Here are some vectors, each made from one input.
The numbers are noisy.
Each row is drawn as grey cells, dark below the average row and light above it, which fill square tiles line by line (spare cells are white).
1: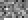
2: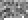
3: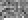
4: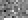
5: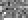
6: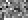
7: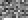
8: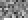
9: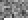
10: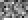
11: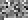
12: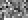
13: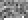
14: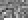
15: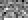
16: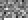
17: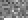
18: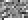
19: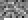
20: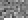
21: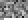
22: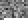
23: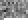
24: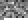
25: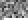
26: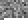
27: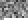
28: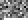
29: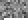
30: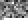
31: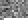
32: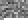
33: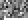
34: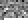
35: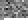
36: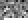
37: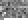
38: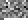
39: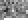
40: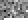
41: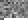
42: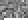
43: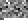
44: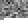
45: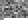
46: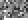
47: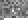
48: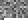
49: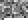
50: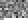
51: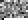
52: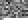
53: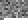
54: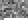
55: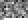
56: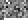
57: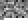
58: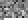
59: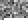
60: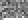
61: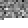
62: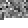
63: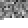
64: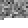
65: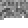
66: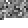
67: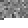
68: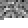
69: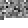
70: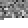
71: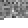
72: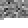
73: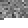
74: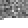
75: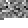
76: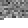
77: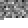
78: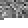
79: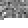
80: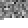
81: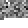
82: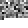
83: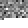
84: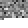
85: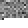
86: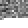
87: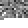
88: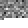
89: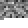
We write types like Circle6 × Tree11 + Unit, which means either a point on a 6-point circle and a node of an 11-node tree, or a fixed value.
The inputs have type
Line5 + Line8 × (Tree9 + Unit).
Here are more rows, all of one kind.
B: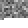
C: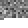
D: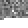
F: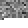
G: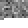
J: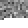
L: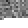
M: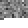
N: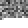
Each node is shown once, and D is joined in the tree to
L.
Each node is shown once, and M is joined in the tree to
C and J.
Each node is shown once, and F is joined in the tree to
C.
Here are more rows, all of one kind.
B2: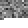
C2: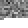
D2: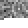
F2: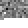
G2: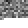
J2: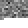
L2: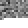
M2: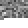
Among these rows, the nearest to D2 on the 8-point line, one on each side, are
B2 and G2.
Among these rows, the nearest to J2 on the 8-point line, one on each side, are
B2 and C2.
